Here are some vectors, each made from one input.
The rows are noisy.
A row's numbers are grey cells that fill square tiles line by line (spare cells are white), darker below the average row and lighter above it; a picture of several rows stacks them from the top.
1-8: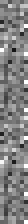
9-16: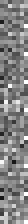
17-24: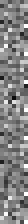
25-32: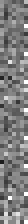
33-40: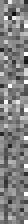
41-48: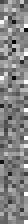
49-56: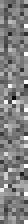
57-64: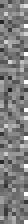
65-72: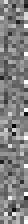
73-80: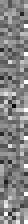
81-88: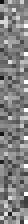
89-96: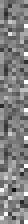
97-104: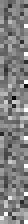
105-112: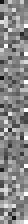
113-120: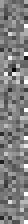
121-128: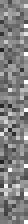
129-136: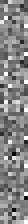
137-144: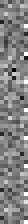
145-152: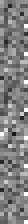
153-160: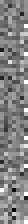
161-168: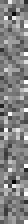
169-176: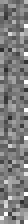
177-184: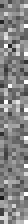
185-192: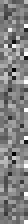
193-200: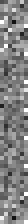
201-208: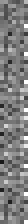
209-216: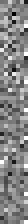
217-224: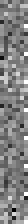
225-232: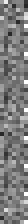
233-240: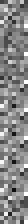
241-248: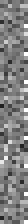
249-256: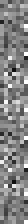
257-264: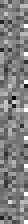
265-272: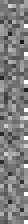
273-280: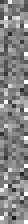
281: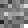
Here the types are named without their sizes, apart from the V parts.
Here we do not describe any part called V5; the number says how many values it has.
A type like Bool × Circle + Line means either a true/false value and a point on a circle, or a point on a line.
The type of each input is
Bool × V5 + Circle + Unit.
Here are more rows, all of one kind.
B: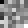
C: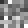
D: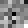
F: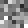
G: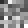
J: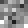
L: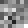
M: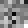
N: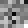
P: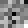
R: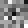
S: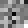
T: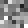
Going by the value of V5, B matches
C and G.
